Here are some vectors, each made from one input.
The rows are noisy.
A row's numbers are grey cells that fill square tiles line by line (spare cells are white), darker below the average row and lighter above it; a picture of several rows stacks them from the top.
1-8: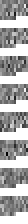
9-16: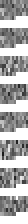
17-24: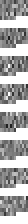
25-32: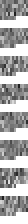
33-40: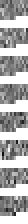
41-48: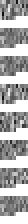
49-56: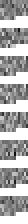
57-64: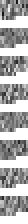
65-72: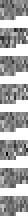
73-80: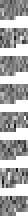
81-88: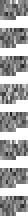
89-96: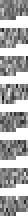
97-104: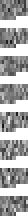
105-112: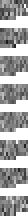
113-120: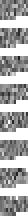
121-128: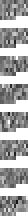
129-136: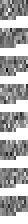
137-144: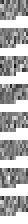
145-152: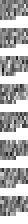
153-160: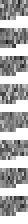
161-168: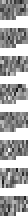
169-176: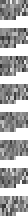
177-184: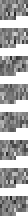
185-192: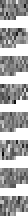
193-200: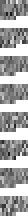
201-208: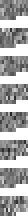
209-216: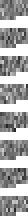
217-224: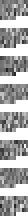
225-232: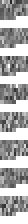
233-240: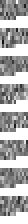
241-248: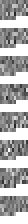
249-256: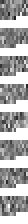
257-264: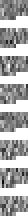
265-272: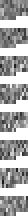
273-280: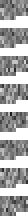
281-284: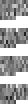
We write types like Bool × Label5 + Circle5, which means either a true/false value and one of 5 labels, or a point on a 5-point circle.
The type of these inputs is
Bool × (Line10 + Line11) + Circle10.
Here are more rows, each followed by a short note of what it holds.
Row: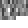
a point on a 10-point circle
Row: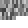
a point on a 10-point circle
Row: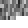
a point on a 10-point circle
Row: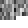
a point on an 11-point line and a true/false value
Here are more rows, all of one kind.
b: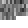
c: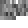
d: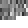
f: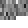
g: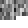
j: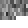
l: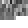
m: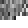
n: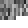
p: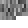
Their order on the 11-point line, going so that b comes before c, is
n, p, b, l, d, j, g, f, c, m.
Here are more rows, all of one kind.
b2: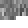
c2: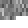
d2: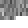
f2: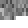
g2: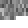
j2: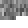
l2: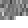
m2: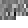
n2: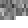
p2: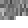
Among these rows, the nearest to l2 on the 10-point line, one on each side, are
c2 and d2.
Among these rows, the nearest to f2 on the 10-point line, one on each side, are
g2 and n2.
